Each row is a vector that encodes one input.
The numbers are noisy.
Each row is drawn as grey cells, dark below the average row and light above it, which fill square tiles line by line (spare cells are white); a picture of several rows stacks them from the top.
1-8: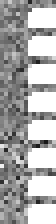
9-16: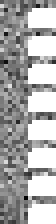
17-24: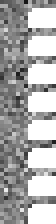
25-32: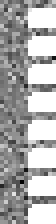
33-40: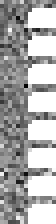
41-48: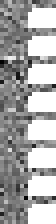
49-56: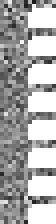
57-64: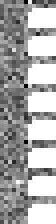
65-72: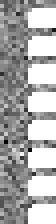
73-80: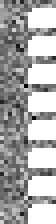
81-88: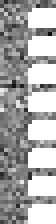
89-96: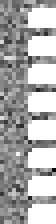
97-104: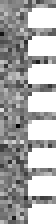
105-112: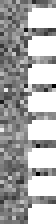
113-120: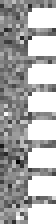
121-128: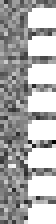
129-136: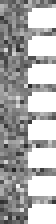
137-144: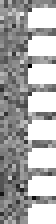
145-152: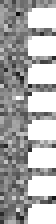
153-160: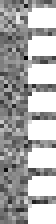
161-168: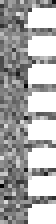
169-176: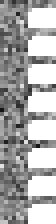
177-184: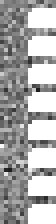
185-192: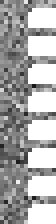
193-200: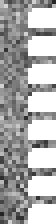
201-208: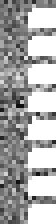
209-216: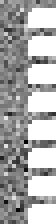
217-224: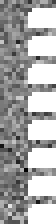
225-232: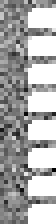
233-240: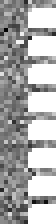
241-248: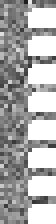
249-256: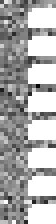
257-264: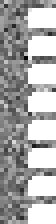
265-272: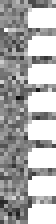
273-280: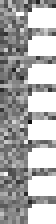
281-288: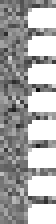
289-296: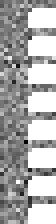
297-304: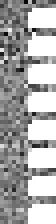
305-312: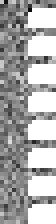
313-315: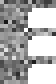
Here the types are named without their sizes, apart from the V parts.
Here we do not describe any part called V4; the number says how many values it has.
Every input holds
a point on a line, together with either a point on a circle and a true/false value, or a value of V4.
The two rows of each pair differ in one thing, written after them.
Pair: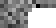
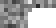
the place on the line
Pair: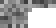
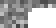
the place on the line
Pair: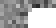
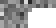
the place on the circle
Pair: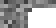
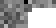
the place on the circle
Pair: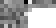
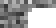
the true/false value
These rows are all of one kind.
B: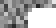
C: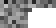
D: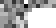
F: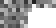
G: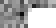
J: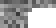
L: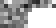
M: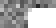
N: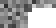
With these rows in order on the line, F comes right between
B and M.
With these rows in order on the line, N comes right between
C and J.
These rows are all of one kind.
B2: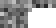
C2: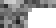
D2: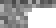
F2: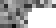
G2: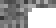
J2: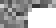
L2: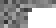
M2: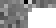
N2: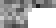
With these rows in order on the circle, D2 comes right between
L2 and N2.
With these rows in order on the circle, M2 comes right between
C2 and J2.
